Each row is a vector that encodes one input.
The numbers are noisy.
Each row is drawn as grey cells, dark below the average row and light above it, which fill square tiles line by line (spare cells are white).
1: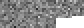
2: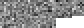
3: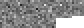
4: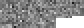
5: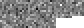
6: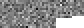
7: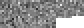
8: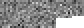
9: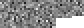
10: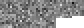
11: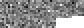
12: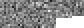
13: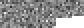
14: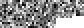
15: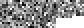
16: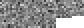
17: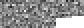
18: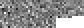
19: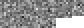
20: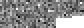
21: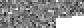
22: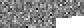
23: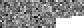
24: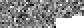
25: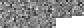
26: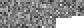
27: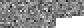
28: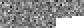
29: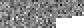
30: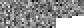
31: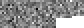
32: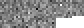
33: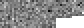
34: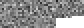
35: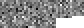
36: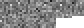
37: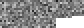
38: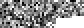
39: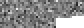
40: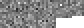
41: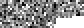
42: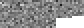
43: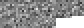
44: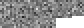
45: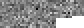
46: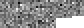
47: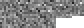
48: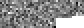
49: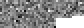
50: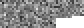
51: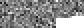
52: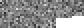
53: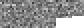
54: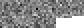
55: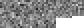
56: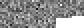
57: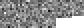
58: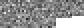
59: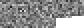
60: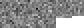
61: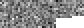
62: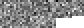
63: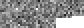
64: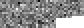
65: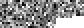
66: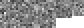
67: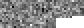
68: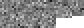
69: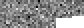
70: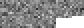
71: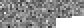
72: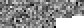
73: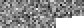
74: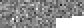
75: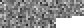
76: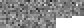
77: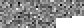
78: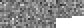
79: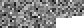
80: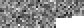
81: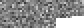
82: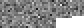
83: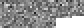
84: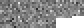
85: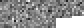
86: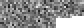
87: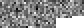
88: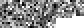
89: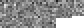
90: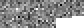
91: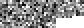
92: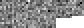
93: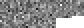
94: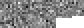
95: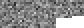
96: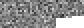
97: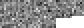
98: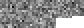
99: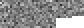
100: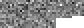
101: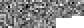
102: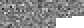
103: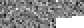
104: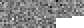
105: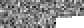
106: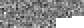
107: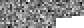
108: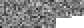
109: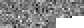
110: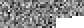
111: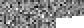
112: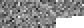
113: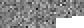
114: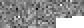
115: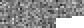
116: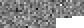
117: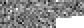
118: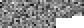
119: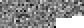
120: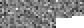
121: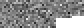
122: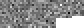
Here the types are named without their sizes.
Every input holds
a list of items, each either a point on a circle, or a point on a line and a true/false value.
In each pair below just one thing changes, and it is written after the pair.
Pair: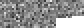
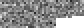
the true/false value in item 2 of the list
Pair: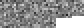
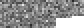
the true/false value in item 2 of the list
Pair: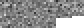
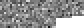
the true/false value in item 1 of the list
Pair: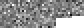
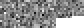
the true/false value in item 2 of the list
